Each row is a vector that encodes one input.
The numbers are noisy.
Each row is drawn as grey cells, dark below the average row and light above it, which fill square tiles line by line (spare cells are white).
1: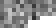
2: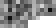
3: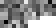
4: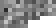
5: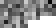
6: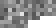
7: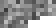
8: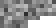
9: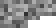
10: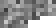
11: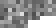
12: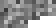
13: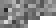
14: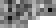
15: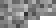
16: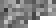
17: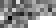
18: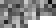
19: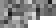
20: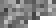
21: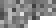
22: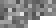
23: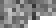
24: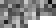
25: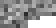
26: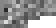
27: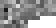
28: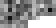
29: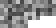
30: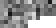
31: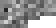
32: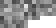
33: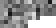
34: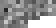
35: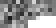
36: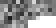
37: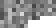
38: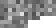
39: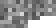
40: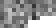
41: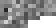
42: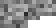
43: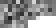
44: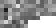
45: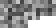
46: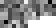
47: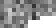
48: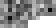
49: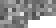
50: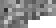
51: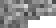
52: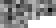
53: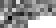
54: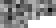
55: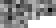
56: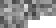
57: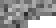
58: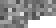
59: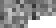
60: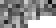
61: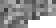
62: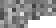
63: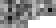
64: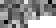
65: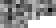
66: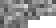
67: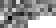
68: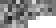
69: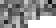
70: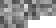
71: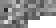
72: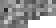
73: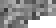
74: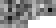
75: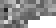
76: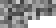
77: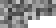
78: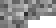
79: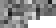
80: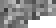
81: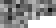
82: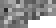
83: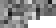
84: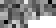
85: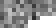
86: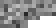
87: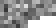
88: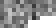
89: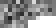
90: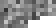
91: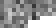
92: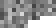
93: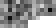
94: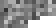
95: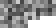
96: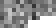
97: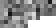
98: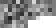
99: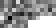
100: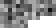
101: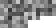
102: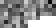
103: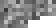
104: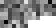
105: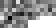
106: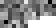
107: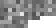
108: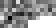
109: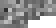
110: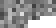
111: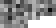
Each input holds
either a point on an 8-point line, or a node of an 8-node tree and a true/false value.
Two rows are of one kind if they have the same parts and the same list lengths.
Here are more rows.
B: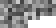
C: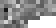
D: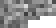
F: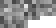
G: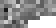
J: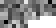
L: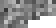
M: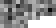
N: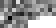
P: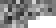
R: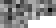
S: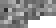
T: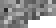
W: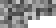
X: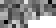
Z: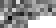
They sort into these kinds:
B, J, M, N, P, R, W, X, Z
C, D, F, G, L, S, T

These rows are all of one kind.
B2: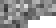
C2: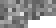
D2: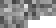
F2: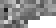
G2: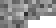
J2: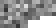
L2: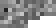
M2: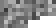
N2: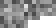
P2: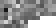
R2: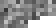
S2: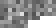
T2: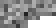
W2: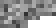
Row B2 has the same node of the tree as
F2, J2 and P2.
